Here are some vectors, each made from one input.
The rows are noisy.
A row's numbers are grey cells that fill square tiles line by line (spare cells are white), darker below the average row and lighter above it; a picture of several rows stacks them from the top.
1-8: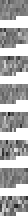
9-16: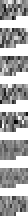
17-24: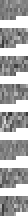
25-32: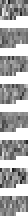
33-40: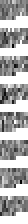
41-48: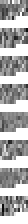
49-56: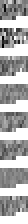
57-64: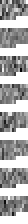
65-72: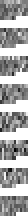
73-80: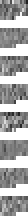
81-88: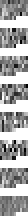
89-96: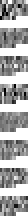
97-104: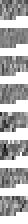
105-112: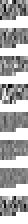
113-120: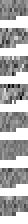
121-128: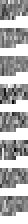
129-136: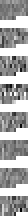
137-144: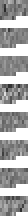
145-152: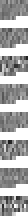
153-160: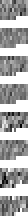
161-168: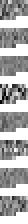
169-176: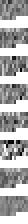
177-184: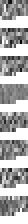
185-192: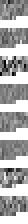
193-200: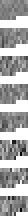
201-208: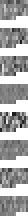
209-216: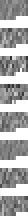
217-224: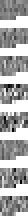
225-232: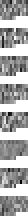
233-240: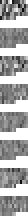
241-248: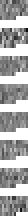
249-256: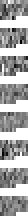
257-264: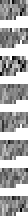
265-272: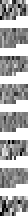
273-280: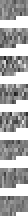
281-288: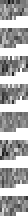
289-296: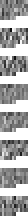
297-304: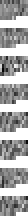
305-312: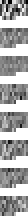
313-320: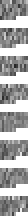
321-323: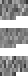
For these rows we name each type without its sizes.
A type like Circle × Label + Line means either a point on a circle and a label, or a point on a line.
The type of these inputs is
List(Line).
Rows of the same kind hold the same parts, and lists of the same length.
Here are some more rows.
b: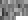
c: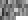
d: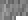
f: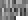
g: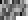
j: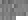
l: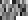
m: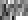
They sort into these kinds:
b, d, f, l
c, j, m
g

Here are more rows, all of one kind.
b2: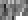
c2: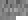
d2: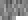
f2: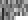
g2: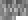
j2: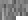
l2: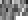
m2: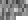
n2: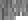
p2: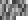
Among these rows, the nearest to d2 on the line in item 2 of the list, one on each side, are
g2 and l2.
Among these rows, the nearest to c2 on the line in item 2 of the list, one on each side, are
m2 and n2.
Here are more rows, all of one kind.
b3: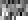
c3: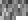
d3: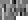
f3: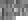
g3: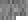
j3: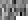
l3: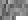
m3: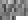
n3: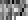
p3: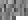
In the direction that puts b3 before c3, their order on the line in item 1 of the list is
n3, g3, f3, d3, b3, c3, l3, p3, m3, j3.
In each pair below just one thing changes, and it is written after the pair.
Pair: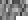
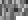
the place on the line in item 1 of the list
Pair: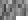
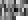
the place on the line in item 2 of the list
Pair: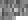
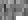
the place on the line in item 2 of the list
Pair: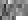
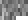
the place on the line in item 2 of the list
